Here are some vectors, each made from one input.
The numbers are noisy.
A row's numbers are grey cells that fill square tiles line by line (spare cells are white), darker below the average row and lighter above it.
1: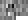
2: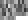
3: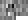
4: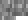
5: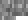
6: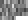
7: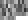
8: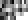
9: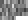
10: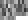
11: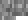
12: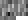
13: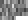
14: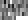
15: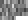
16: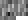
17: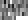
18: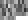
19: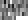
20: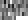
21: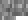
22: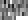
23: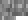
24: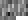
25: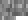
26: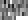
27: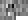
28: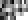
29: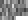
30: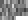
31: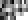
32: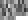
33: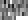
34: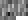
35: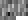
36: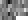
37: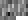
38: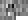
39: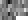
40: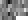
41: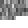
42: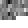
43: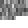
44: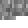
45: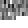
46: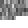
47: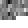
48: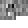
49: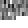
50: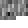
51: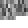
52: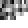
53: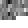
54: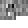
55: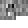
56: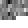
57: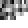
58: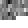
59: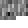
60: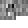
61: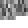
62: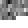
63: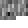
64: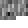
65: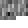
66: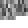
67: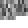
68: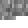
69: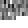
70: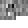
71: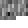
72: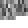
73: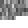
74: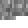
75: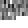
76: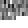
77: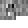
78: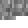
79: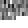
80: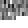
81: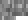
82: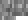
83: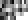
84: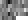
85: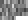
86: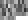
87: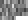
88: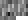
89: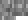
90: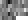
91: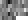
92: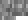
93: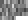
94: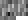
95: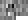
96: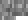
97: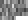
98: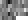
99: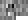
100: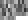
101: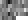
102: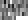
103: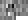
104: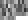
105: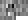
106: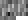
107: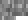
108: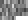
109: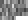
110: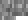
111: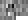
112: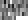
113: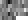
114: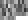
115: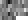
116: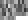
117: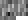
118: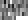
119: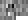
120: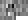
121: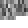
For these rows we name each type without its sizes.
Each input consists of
either a fixed value, or a node of a tree.
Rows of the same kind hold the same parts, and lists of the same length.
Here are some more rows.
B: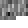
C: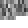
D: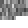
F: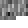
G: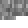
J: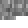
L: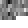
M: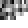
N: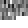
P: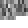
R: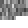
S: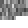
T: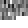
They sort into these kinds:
B, C, D, F, G, J, L, N, P, R, S, T
M

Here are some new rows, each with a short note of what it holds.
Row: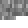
a node of a tree
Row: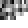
a fixed value
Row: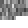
a node of a tree
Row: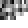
a fixed value
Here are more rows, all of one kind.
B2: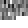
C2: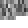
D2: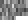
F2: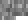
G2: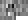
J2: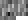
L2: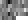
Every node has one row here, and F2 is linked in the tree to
D2, G2 and J2.
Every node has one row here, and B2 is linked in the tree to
G2.
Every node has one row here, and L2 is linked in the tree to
J2.
